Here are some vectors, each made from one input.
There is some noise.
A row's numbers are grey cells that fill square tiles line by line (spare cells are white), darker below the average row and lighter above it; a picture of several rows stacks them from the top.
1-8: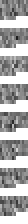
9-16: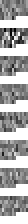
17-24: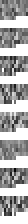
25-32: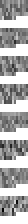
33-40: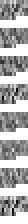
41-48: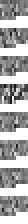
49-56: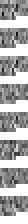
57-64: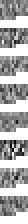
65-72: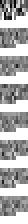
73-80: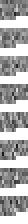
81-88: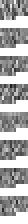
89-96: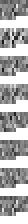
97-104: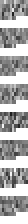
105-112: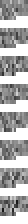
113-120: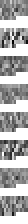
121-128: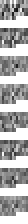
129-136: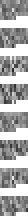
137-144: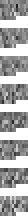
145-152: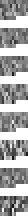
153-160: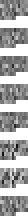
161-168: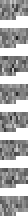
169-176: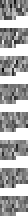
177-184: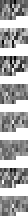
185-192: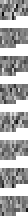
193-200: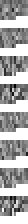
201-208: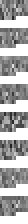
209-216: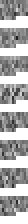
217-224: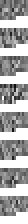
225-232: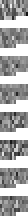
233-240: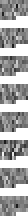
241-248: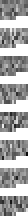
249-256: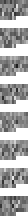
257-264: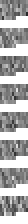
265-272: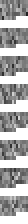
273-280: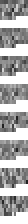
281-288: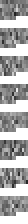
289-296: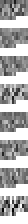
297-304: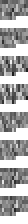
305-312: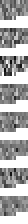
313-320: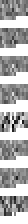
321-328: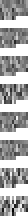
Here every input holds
a true/false value, together with either a point on a 6-point circle, or a point on an 11-point line.
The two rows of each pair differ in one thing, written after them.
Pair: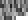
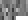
the true/false value
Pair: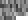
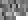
the place on the 6-point circle
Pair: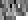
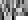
the true/false value
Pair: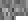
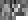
the place on the 6-point circle
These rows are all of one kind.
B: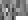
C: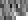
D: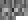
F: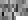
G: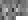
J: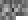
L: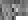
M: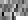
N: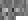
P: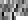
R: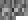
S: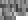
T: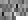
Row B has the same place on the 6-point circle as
D, N, R and S.
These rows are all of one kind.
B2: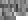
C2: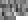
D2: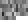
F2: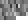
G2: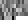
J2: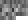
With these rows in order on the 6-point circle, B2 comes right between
C2 and J2.
